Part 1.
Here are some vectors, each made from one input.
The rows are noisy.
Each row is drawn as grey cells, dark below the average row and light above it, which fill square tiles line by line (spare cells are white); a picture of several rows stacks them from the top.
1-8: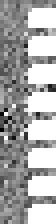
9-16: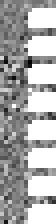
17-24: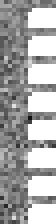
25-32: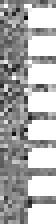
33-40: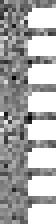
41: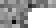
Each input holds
one of 6 labels and a true/false value.
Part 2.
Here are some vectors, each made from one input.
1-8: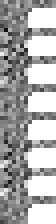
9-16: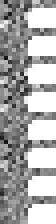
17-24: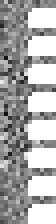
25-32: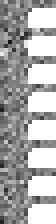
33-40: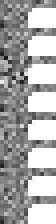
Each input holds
either a point on a 4-point line, or a point on a 6-point line.
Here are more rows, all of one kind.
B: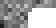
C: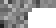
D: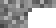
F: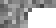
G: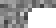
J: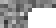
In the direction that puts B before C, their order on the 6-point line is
B, C, D, F, G, J.
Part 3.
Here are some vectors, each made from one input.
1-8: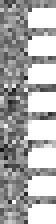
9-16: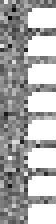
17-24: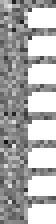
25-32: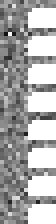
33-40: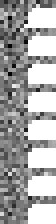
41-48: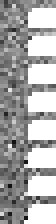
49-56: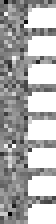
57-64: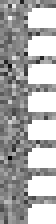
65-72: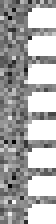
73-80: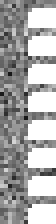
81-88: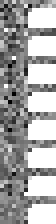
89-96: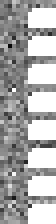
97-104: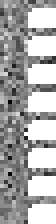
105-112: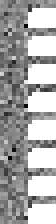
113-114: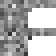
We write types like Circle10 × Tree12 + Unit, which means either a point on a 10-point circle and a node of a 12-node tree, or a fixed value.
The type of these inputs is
(Bool × Bool × Bool + Unit) × (Circle6 + Unit).
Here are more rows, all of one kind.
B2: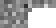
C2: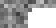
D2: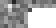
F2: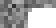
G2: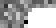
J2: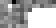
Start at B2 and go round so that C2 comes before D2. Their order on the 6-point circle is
B2, C2, F2, G2, J2, D2.
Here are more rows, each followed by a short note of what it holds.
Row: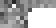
three true/false values
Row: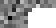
a point on a 6-point circle
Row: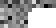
a fixed value
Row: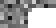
a fixed value
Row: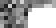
a point on a 6-point circle and three true/false values
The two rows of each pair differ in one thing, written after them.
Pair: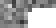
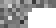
one of the three true/false values
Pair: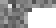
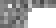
one of the three true/false values
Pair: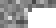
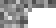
one of the three true/false values
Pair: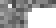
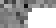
the place on the 6-point circle
